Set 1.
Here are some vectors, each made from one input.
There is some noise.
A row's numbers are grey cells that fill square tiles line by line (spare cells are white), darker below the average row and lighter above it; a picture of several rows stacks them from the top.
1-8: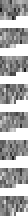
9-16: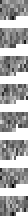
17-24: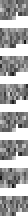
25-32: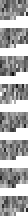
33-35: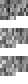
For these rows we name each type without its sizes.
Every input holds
either a point on a circle, or a label.
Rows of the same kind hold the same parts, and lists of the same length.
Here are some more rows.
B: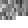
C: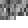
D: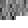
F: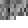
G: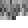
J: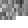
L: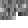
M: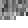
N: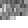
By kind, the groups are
B, C, F, J, L, M, N
D, G

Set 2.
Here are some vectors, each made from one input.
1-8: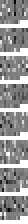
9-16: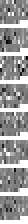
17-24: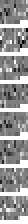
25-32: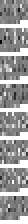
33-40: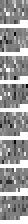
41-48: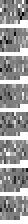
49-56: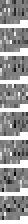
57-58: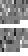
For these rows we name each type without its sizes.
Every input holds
either a point on a circle and a true/false value, or a fixed value.
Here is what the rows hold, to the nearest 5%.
About 95% of them hold a point on a circle and a true/false value. The rest hold a fixed value.
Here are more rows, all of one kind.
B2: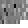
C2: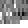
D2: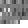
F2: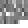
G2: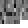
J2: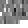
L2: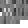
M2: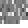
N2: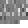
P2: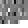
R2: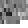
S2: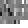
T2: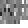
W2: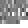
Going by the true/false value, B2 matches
G2, R2, S2 and T2.
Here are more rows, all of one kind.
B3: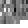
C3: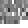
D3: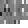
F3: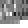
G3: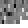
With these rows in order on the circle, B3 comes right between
F3 and G3.
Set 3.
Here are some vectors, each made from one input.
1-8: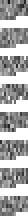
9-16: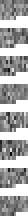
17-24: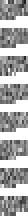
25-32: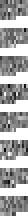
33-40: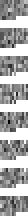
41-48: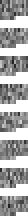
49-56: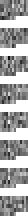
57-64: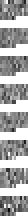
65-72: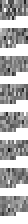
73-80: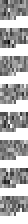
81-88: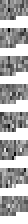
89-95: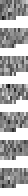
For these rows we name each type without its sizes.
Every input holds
a point on a circle and a node of a tree.
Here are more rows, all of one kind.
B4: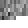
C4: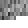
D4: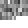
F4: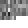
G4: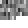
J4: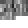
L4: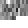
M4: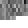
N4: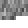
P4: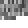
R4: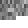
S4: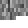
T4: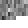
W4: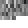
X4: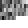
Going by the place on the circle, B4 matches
C4, R4, T4 and X4.
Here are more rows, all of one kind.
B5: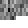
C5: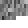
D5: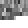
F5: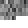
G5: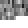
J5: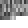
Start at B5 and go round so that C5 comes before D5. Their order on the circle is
B5, G5, F5, J5, C5, D5.
